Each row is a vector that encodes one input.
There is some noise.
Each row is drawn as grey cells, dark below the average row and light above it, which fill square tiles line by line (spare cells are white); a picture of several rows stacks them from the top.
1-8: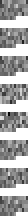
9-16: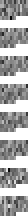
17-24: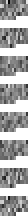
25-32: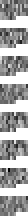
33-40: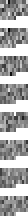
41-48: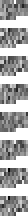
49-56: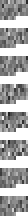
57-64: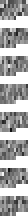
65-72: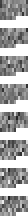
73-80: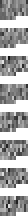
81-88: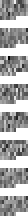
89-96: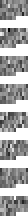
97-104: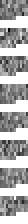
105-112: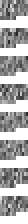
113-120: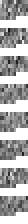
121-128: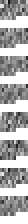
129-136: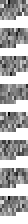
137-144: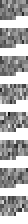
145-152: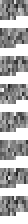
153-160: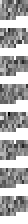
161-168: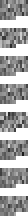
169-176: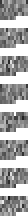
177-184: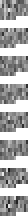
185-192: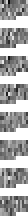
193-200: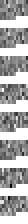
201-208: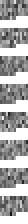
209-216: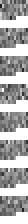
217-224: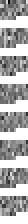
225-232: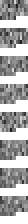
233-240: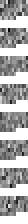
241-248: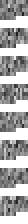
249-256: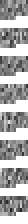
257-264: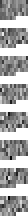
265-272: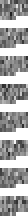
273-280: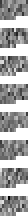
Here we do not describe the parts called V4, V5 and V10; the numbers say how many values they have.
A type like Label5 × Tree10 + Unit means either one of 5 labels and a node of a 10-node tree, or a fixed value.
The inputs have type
Bool × Bool × Bool × Tree7 + (Line9 + V4) × V5 + V10.
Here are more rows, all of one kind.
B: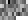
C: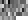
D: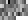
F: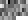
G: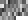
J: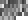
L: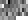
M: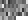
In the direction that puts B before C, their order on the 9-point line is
L, J, F, G, D, B, M, C.
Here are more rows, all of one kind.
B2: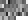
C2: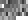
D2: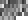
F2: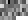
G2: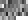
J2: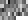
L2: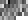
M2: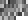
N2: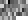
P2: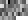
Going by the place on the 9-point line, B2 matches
J2 and M2.
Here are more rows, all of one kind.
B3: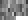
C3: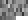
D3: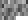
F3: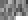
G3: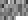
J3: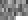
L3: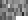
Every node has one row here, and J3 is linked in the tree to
B3 and F3.
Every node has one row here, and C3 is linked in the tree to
L3.
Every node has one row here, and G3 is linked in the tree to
D3.
